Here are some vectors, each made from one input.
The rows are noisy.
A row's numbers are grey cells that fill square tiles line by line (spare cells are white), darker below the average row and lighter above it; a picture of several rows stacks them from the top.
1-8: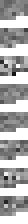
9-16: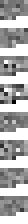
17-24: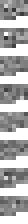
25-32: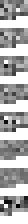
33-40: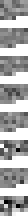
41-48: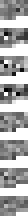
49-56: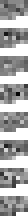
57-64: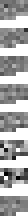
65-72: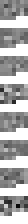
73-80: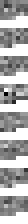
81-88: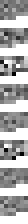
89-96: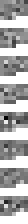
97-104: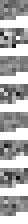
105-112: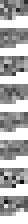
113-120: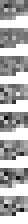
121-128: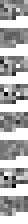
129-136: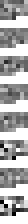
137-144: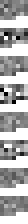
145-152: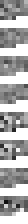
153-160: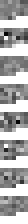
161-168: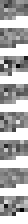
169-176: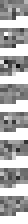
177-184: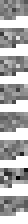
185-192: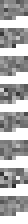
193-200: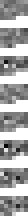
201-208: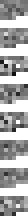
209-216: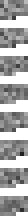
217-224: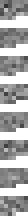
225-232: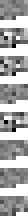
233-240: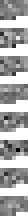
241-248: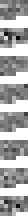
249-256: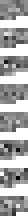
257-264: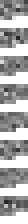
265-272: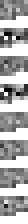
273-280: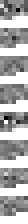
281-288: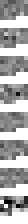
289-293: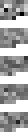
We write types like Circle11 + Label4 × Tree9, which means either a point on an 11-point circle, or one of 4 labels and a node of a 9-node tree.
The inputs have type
Bool × (Circle9 + Unit) × Line4.
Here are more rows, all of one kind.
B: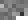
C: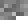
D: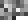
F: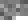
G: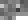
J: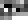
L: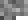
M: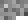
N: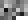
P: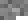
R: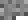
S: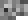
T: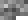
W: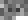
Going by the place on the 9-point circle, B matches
G, P and S.
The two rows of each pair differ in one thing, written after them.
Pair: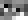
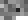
the true/false value
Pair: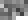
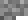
the true/false value
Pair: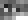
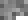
the place on the 4-point line
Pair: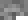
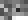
the true/false value
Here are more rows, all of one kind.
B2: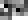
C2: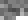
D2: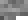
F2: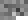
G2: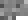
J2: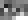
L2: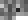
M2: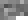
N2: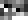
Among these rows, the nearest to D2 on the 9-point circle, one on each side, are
B2 and N2.
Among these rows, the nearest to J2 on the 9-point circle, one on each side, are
C2 and L2.
